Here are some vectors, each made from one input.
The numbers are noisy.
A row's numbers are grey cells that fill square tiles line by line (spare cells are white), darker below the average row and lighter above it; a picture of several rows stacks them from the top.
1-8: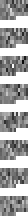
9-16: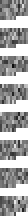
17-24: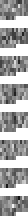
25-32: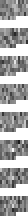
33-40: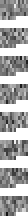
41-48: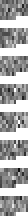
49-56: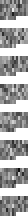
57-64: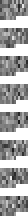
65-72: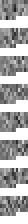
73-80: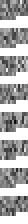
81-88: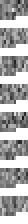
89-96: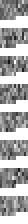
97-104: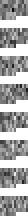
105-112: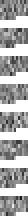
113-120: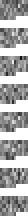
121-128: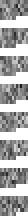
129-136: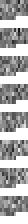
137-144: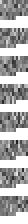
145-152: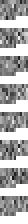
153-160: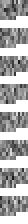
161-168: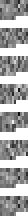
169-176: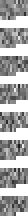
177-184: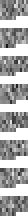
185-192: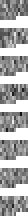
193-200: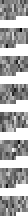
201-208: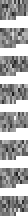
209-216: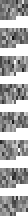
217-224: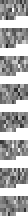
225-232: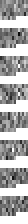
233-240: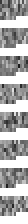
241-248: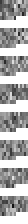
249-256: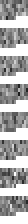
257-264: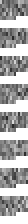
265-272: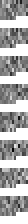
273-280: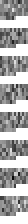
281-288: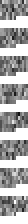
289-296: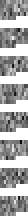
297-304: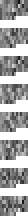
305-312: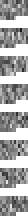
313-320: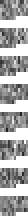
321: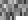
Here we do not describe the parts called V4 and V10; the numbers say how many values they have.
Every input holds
a point on an 8-point circle, together with either a point on an 8-point circle and a value of V4, or a true/false value and a value of V10.
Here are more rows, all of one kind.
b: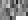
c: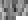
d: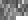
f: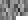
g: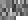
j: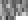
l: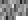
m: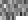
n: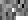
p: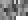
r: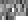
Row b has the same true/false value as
d, j, n and r.
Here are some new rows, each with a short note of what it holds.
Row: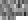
a point on each of two 8-point circles and a value of V4
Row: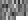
a point on each of two 8-point circles and a value of V4
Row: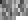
a point on each of two 8-point circles and a value of V4
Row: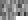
a point on each of two 8-point circles and a value of V4
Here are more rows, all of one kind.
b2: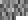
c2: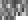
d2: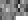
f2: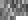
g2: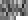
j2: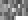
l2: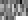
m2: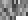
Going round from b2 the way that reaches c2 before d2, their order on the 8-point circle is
b2, j2, l2, c2, m2, f2, g2, d2.
